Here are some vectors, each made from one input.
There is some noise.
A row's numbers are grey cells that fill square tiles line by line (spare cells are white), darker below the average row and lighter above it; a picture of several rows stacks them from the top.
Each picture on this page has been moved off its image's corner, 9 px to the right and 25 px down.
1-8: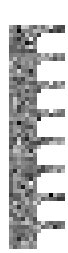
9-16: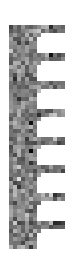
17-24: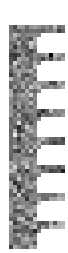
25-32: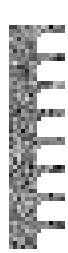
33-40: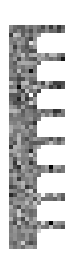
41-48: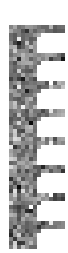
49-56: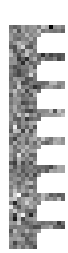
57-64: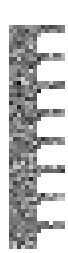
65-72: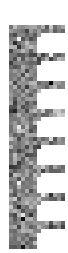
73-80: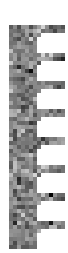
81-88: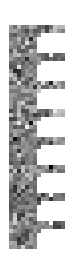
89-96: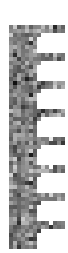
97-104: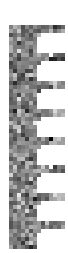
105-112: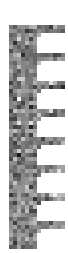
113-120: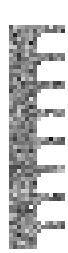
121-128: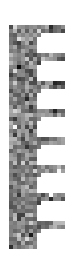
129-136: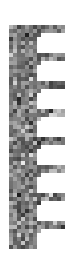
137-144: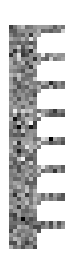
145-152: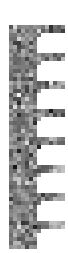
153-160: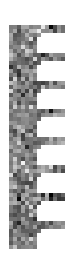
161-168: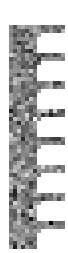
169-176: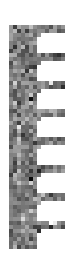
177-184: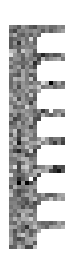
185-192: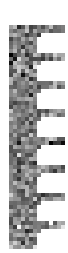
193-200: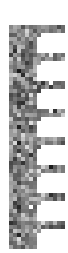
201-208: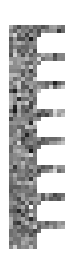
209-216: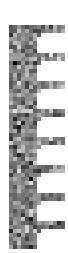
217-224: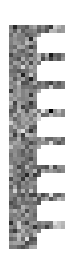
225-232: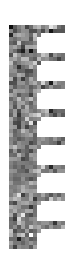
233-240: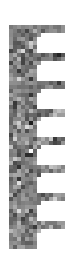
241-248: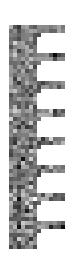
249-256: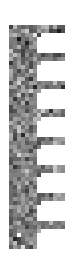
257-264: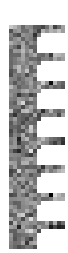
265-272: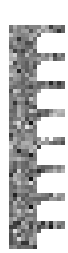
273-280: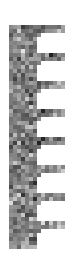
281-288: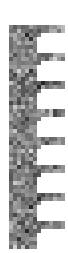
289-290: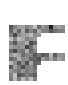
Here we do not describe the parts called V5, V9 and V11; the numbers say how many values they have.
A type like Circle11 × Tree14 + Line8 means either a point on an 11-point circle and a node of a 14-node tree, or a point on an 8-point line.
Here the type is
Bool × (Line8 + V9) × (Tree10 + V11) × V5.
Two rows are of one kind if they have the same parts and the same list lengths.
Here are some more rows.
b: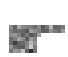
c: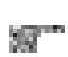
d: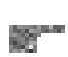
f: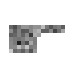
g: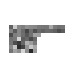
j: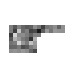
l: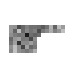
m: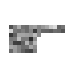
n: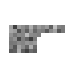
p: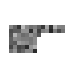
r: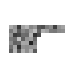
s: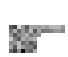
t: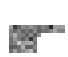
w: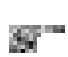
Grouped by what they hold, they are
b, d, f, g, l
c, r
j, m, n, t
p, s, w

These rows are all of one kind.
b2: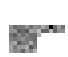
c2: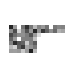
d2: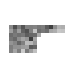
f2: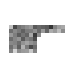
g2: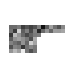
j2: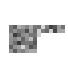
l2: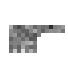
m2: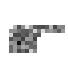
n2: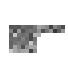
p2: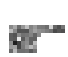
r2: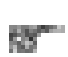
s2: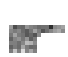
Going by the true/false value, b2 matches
c2, j2, n2 and p2.
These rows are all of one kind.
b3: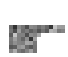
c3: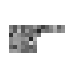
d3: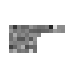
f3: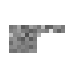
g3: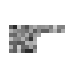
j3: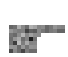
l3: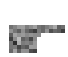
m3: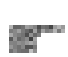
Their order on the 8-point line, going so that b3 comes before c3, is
m3, l3, j3, f3, b3, c3, d3, g3.
